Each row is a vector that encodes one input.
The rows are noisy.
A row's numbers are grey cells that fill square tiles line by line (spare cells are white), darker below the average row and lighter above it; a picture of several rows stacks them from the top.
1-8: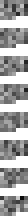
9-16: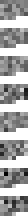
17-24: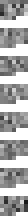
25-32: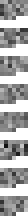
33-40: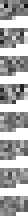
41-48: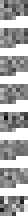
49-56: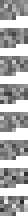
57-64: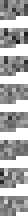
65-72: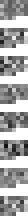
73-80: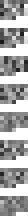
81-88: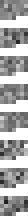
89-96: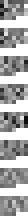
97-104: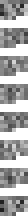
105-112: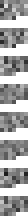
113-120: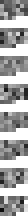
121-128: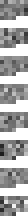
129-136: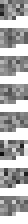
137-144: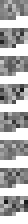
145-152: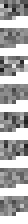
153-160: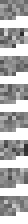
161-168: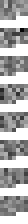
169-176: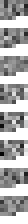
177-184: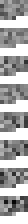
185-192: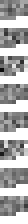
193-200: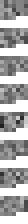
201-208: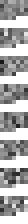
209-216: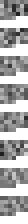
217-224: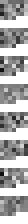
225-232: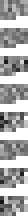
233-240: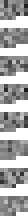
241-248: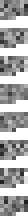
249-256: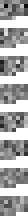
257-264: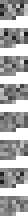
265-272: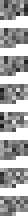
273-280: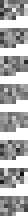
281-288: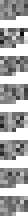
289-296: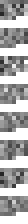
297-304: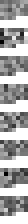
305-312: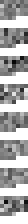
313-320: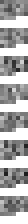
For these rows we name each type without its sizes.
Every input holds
a point on a circle, a point on a line and a true/false value, together with either a point on a circle, or a fixed value.
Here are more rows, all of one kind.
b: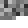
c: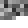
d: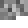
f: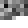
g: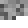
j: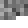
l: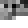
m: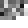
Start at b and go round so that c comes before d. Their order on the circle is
b, c, j, m, l, d, g, f.
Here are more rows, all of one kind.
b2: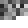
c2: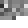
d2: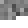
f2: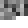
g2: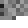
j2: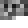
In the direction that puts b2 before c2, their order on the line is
b2, g2, c2, d2, f2, j2.
